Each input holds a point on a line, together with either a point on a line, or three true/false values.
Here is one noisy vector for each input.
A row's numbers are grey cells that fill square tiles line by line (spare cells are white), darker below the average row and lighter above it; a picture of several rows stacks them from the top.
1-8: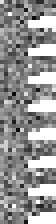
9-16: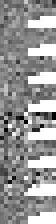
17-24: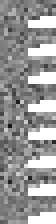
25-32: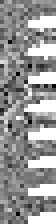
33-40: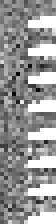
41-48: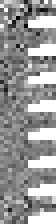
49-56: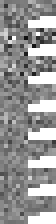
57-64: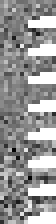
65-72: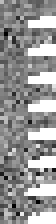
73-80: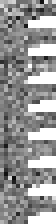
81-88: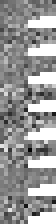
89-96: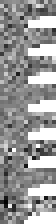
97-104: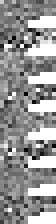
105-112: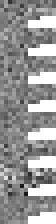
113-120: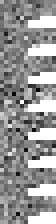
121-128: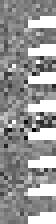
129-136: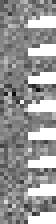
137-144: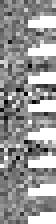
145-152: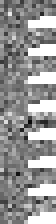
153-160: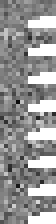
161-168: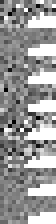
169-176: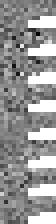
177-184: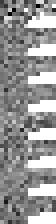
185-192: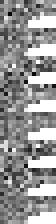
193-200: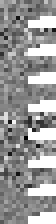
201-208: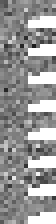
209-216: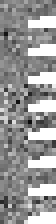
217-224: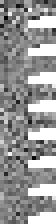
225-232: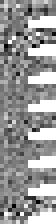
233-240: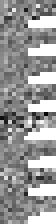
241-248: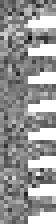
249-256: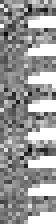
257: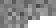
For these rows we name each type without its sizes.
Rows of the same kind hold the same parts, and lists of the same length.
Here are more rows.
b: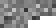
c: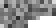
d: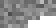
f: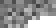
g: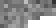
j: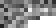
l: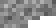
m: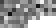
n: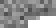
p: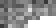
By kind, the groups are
b, d, f, g, j, l, m, n, p
c

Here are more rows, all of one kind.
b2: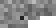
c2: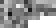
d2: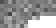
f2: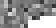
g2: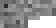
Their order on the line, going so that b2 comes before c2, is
g2, b2, d2, c2, f2.
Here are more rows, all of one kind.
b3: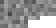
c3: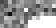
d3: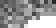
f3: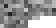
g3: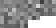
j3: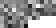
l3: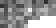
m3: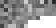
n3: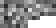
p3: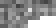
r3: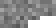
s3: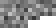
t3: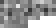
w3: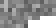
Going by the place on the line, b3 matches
d3, m3 and w3.
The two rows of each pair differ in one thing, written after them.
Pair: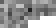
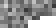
the place on the line
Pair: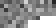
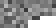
one of the three true/false values
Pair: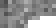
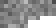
the place on the line
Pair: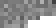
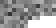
the place on the line
